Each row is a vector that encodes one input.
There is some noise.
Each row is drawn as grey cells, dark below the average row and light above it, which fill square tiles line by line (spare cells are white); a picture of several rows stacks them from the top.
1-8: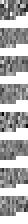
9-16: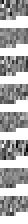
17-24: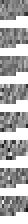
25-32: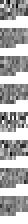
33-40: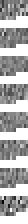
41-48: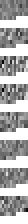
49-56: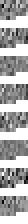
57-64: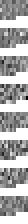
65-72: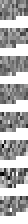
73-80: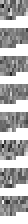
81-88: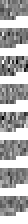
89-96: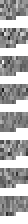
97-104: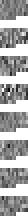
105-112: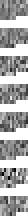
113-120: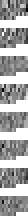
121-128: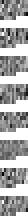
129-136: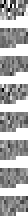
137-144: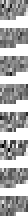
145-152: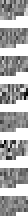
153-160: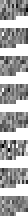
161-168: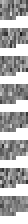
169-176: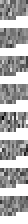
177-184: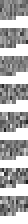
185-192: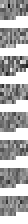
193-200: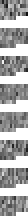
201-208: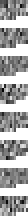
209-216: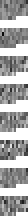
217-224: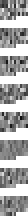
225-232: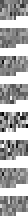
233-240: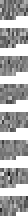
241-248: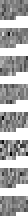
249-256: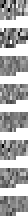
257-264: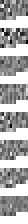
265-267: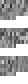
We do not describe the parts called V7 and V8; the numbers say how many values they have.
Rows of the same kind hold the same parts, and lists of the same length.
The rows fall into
2 kinds.
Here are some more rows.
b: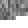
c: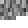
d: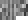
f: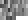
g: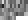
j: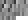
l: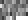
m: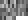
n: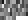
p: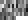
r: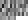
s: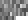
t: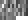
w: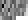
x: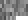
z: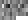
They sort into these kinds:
b, g, j, l, m, n, r, s, w, x
c, d, f, p, t, z

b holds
one of 4 labels, a true/false value and a value of V7.
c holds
a value of V7 and a value of V8.
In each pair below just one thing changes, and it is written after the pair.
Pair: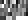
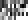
the label
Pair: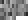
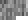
the value of V7
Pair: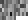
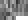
the label
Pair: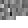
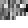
the value of V7
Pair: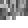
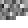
the value of V7
